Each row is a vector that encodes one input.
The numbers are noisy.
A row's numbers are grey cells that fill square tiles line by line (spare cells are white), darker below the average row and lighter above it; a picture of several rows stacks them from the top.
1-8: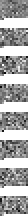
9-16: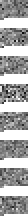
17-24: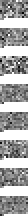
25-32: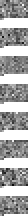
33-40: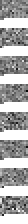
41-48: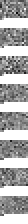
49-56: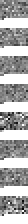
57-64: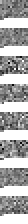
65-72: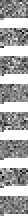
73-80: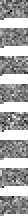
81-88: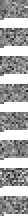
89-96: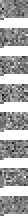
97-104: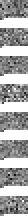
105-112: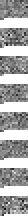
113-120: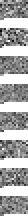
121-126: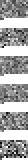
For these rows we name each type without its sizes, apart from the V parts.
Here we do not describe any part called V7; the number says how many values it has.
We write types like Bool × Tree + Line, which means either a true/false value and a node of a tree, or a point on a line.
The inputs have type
Circle × (Tree + V7).
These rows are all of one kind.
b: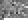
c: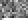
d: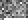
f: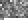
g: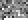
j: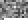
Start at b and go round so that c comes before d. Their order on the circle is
b, c, f, j, g, d.
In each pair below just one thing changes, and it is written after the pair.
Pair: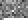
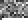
the place on the circle
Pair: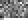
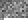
the place on the circle
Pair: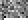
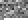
the value of V7
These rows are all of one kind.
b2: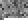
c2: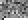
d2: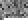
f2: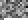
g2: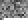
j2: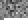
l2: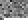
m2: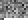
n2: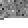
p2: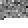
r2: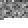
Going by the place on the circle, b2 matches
c2, d2, n2 and p2.
